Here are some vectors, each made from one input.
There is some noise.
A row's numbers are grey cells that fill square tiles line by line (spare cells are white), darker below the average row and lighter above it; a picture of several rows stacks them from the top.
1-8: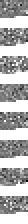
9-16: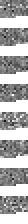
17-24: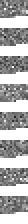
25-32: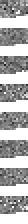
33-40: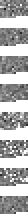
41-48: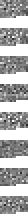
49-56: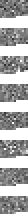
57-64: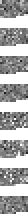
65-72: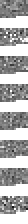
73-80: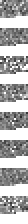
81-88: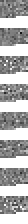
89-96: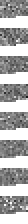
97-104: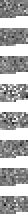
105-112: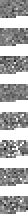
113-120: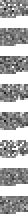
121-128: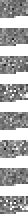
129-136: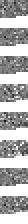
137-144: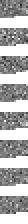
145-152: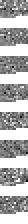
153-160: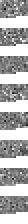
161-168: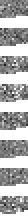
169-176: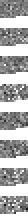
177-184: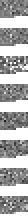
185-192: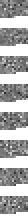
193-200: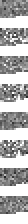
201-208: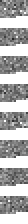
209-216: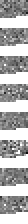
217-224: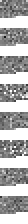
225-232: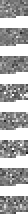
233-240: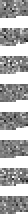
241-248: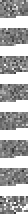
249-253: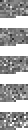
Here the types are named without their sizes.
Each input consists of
either a point on a line, or a list of points on a circle.
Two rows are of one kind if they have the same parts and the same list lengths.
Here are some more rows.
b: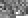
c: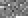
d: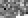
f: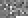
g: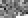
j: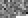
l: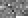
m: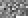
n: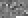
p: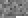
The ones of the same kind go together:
b
c, l, m
d, g, j
f, n, p

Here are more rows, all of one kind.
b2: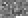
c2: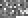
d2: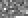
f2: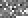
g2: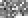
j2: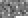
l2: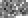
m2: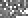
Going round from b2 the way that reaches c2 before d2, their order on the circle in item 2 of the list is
b2, g2, l2, j2, f2, m2, c2, d2.
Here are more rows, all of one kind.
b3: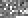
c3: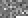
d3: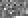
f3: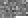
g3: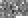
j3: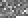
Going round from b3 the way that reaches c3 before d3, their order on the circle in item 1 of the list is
b3, c3, j3, f3, g3, d3.
